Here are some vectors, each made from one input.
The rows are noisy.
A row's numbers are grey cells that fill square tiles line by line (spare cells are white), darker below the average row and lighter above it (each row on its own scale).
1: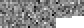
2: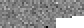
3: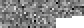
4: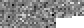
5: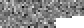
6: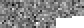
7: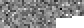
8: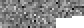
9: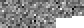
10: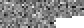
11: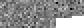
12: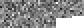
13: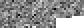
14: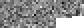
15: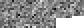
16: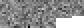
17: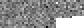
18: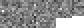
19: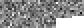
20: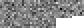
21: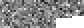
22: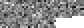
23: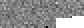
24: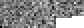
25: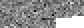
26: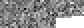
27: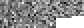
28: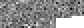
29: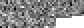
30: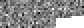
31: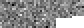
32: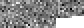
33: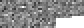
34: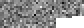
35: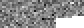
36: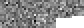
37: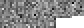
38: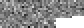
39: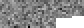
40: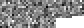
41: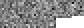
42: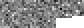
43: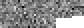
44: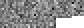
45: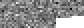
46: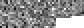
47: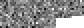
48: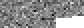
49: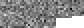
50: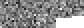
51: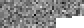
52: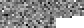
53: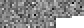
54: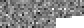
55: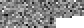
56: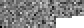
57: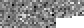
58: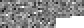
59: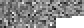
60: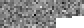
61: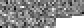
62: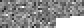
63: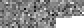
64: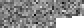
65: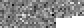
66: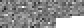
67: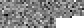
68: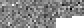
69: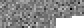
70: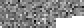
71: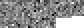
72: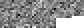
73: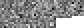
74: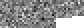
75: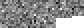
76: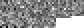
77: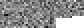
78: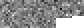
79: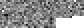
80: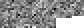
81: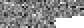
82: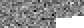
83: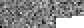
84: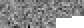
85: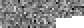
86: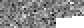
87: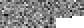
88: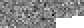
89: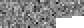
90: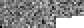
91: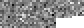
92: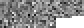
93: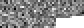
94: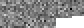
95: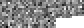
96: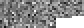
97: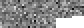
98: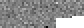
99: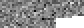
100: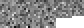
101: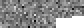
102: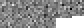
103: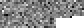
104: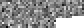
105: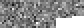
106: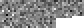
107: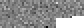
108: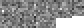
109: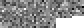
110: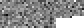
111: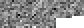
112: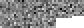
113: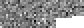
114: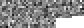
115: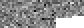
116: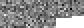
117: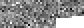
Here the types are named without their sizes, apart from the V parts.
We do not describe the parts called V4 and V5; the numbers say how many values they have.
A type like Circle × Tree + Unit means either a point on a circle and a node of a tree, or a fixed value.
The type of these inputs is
(Bool × Bool × Bool + Line) × V4 + V5.
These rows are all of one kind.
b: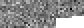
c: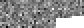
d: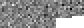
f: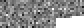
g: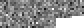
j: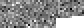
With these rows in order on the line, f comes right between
c and g.
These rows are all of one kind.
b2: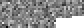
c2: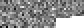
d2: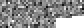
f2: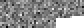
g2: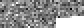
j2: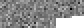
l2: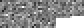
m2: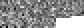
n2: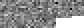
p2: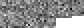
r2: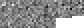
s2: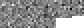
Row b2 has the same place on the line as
c2, f2 and m2.
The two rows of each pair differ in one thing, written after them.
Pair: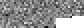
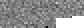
one of the three true/false values
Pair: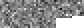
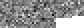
the value of V4
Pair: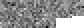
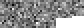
one of the three true/false values
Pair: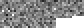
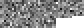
one of the three true/false values
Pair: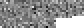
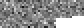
one of the three true/false values
